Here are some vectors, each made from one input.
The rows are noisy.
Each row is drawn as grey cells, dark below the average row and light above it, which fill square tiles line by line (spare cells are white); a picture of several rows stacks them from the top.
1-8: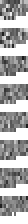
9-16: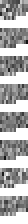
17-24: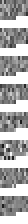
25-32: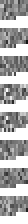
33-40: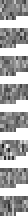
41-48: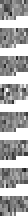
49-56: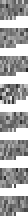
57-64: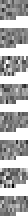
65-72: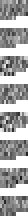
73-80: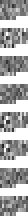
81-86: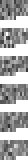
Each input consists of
either one of 8 labels and a point on a 4-point line, or a point on a 5-point line.
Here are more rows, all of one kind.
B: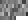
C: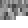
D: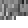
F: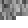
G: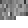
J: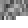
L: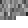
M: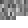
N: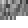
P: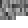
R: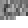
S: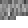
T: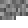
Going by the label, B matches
G, L and S.
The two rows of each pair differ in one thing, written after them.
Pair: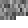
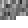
the label
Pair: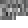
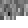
the label
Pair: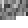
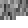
the place on the 4-point line
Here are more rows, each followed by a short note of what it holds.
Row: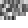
a point on a 5-point line
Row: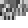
a point on a 5-point line
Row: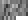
one of 8 labels and a point on a 4-point line
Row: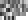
a point on a 5-point line
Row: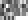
a point on a 5-point line
